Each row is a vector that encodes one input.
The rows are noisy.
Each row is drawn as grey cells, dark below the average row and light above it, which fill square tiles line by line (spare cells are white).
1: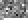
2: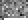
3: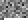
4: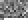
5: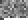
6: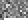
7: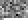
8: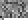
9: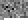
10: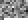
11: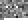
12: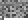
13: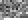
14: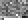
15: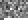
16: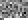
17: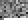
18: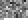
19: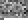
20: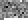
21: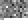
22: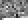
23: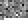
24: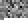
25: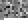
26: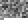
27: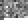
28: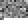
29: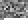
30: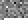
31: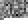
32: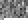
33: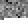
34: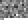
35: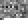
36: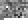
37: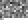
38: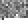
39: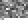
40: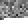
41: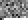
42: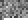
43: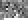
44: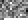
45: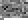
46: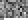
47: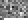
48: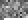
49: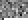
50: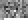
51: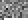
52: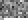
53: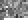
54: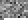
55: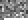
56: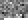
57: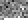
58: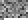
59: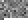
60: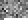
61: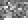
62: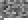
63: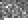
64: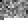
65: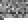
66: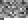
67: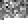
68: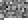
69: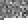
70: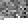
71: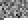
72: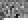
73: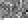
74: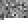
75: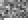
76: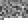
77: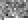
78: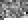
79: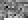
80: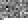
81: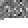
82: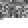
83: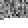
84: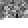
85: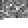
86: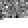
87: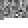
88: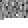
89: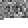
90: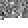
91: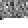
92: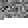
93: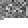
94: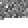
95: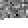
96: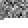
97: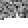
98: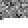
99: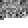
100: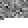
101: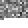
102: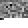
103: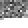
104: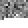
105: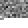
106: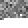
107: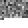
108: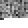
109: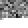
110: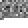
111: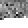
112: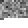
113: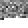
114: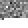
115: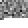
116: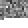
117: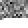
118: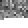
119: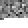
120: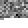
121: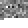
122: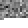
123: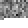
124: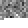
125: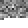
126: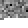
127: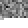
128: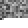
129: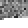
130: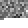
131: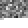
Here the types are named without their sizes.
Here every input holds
a point on a line, a node of each of two trees and a true/false value.
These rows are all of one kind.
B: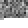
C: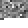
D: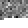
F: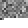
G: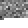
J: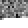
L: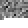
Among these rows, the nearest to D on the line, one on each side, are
G and J.
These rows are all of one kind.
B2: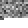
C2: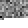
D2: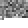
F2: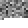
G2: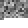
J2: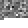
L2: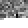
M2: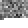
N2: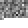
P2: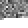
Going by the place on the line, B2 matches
C2 and J2.
